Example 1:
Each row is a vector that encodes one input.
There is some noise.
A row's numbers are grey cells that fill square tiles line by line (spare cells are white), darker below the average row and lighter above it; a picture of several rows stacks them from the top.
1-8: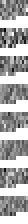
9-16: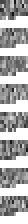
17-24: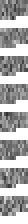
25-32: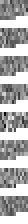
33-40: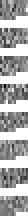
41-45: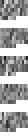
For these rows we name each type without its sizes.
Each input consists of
a list of points on a line.
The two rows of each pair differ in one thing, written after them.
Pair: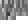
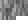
the place on the line in item 2 of the list
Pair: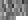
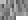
the place on the line in item 2 of the list
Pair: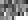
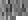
the place on the line in item 1 of the list
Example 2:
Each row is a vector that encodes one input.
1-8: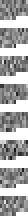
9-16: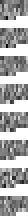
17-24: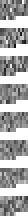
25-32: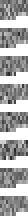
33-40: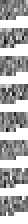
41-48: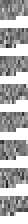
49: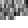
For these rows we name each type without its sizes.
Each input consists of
either a node of a tree, or three true/false values.
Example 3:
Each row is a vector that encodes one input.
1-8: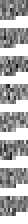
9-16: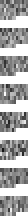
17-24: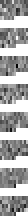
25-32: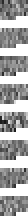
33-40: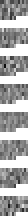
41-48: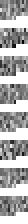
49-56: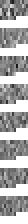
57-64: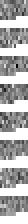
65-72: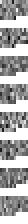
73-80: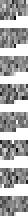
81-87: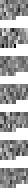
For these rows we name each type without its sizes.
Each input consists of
a point on each of two lines and a true/false value.
